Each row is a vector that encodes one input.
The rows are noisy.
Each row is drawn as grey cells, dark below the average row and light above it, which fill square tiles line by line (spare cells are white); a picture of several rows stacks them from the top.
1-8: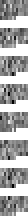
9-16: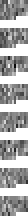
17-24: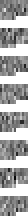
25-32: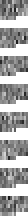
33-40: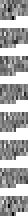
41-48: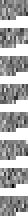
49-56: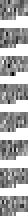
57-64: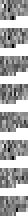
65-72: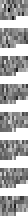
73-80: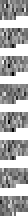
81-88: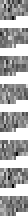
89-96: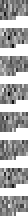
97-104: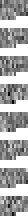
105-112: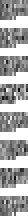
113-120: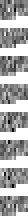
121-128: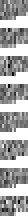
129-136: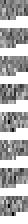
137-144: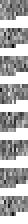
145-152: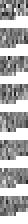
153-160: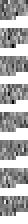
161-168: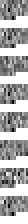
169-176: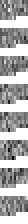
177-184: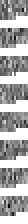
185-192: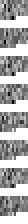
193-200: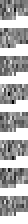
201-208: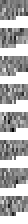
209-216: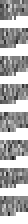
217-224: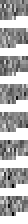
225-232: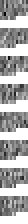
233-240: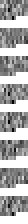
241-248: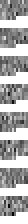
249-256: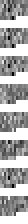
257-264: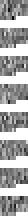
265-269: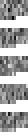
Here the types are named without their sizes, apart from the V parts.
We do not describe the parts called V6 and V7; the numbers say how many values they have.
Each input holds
either a value of V6 and a value of V7, or a list of points on a line.
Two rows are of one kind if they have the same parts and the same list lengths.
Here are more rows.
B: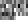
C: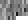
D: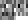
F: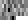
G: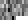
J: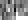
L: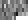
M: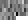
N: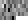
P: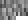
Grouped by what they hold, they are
B, D
C, M, P
F, G, N
J
L

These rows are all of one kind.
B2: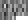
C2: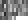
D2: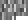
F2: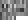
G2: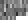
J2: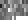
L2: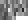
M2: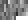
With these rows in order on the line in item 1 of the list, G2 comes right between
C2 and M2.
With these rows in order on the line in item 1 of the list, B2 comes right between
C2 and F2.
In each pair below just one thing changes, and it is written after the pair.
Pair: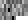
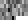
the value of V7
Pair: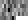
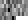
the value of V6
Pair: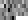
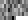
the value of V6
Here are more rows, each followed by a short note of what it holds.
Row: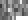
a list of three items
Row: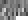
a list of two items
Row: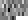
a value of V6 and a value of V7
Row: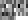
the empty list
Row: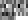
the empty list
